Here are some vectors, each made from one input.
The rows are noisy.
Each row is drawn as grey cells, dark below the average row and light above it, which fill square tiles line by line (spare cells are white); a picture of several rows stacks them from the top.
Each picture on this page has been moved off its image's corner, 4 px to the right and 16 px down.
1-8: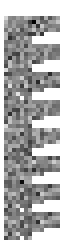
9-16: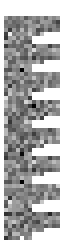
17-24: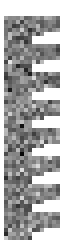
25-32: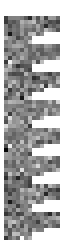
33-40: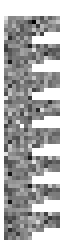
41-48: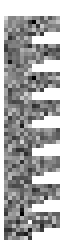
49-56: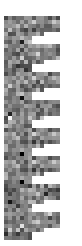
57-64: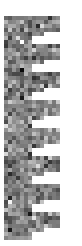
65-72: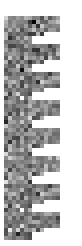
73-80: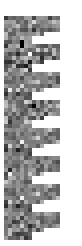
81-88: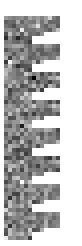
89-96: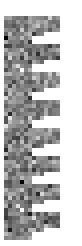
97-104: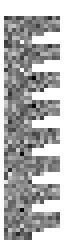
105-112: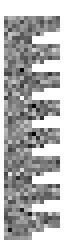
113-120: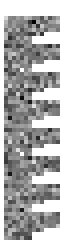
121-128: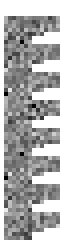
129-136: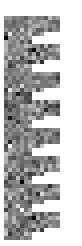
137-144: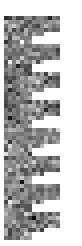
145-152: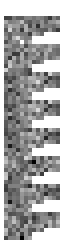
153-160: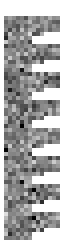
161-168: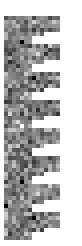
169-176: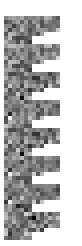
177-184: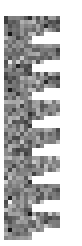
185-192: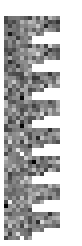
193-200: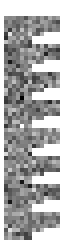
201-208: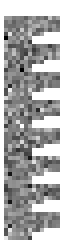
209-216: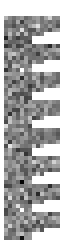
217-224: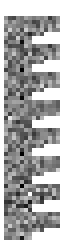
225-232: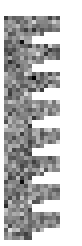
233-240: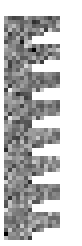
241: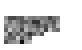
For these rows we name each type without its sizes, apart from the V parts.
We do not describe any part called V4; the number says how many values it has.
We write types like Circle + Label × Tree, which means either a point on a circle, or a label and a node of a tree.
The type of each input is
Circle × V4 + List(Line).
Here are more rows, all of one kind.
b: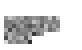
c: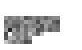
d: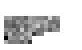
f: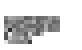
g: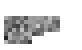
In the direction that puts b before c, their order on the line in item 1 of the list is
b, f, c, g, d.
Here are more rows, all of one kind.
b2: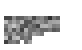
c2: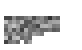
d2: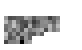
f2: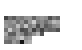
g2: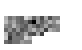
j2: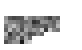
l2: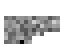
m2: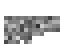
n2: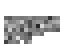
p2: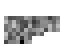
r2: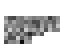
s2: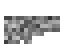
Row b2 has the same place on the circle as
c2, d2, p2 and s2.
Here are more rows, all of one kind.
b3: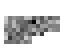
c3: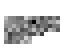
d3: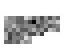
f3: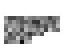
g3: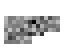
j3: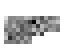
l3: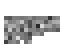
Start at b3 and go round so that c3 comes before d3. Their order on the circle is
b3, j3, l3, g3, f3, c3, d3.
